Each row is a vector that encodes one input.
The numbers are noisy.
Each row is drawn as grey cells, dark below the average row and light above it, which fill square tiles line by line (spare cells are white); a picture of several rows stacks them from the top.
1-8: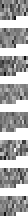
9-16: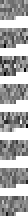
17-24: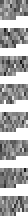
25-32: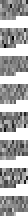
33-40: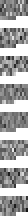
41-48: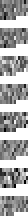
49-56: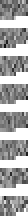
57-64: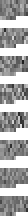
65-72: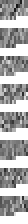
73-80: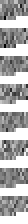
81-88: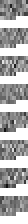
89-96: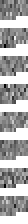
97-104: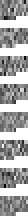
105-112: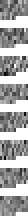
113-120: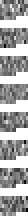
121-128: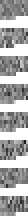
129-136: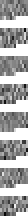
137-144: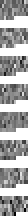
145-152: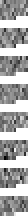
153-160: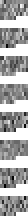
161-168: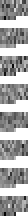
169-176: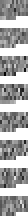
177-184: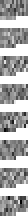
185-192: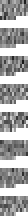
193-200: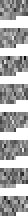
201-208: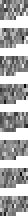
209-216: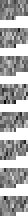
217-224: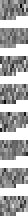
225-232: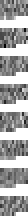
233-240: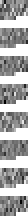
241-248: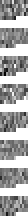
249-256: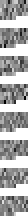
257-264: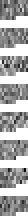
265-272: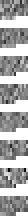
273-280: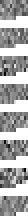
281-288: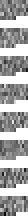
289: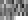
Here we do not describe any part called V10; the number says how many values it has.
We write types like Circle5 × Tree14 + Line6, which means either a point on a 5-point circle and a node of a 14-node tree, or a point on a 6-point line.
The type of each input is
(Circle9 × Line8 + List2(Circle5)) × V10.
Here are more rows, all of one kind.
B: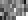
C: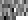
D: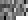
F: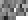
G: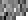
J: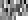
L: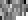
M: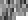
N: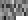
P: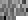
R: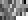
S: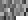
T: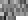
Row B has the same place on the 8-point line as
G, M and T.
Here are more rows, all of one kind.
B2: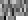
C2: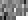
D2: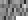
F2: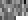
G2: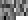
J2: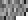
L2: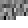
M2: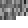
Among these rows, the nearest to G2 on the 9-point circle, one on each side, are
F2 and M2.
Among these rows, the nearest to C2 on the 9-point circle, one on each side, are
D2 and J2.
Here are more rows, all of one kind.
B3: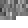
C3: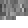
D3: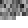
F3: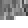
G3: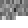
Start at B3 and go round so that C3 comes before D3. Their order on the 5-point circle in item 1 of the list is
B3, G3, C3, F3, D3.
